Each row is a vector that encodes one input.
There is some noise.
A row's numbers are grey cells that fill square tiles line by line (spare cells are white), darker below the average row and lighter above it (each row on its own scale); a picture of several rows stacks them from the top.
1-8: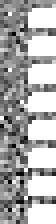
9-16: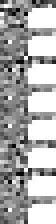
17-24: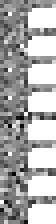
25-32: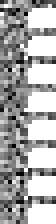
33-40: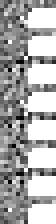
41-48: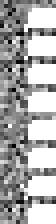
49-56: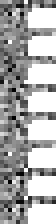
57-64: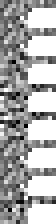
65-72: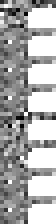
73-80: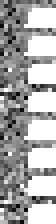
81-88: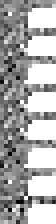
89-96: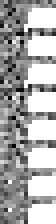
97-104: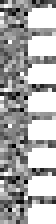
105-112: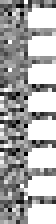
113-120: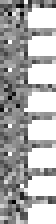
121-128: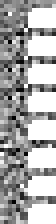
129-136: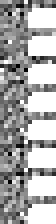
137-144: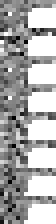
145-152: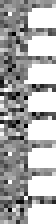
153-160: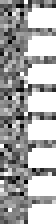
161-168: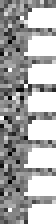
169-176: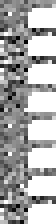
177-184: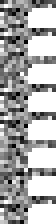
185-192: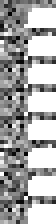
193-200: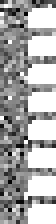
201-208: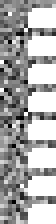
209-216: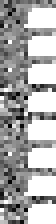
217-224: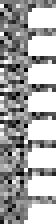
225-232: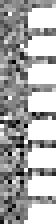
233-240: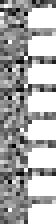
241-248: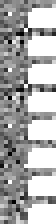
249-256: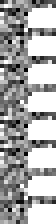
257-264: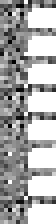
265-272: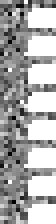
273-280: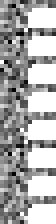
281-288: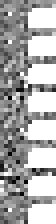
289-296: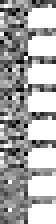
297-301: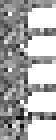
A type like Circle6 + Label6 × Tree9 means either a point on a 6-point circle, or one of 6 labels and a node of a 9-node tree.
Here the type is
Label7.
